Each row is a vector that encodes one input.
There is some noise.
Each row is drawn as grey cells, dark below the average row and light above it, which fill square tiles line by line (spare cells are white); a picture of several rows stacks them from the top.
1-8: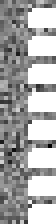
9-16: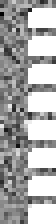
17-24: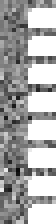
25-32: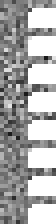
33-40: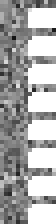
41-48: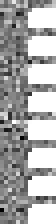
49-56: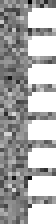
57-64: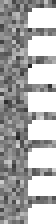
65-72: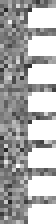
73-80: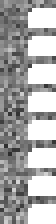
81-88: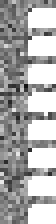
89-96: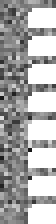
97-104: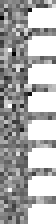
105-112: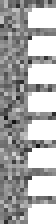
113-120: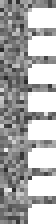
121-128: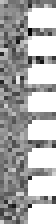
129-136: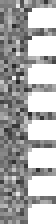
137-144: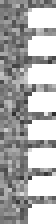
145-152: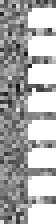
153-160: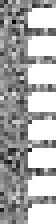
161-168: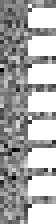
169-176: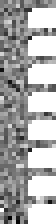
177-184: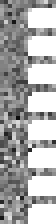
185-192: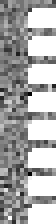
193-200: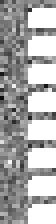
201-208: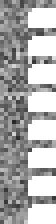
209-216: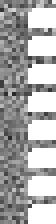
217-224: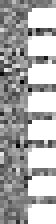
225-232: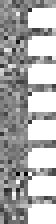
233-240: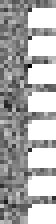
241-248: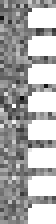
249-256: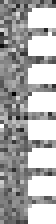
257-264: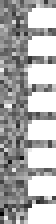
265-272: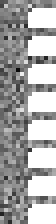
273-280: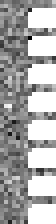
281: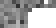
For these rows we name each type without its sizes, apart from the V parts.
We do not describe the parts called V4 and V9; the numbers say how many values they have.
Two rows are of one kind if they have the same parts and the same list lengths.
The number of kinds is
2.
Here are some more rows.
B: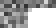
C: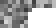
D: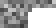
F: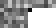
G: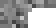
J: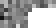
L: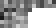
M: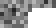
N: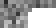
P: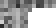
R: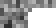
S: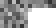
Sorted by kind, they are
B, C, S
D, F, G, J, L, M, N, P, R

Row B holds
two labels and a point on a line.
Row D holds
a label, a value of V4 and a value of V9.
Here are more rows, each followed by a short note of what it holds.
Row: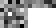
two labels and a point on a line
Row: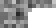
two labels and a point on a line
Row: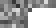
a label, a value of V4 and a value of V9
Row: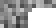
two labels and a point on a line
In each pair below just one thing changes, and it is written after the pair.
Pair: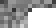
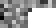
the label
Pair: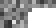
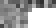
the label
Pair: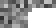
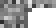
the label
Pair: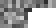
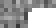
the value of V9
